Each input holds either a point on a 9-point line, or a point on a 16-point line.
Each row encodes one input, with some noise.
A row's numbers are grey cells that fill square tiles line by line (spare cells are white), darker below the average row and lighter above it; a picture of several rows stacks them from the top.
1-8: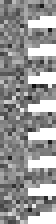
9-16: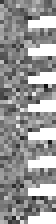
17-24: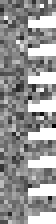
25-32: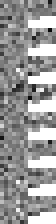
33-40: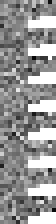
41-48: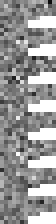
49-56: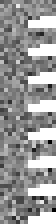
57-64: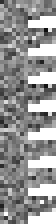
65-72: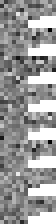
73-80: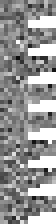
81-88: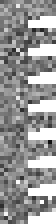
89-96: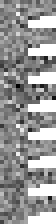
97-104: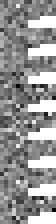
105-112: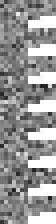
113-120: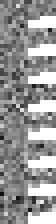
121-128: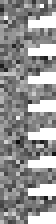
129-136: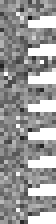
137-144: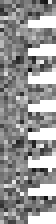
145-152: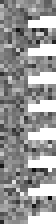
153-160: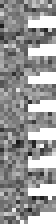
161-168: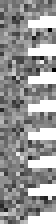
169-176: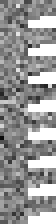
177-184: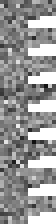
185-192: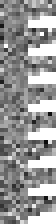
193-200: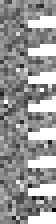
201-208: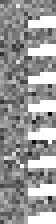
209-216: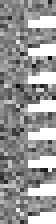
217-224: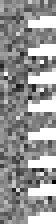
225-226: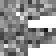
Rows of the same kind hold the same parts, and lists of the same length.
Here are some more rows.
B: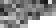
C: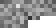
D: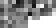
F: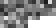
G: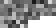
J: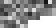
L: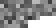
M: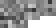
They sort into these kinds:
B, D, F, G, J
C, L, M

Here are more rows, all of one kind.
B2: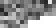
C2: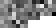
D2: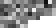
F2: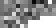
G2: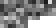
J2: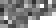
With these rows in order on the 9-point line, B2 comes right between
D2 and G2.
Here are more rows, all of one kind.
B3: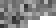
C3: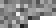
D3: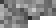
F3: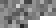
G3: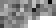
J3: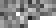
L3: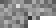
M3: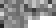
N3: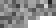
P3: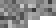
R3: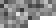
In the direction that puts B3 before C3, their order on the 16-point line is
M3, G3, N3, P3, B3, R3, J3, C3, L3, D3, F3.
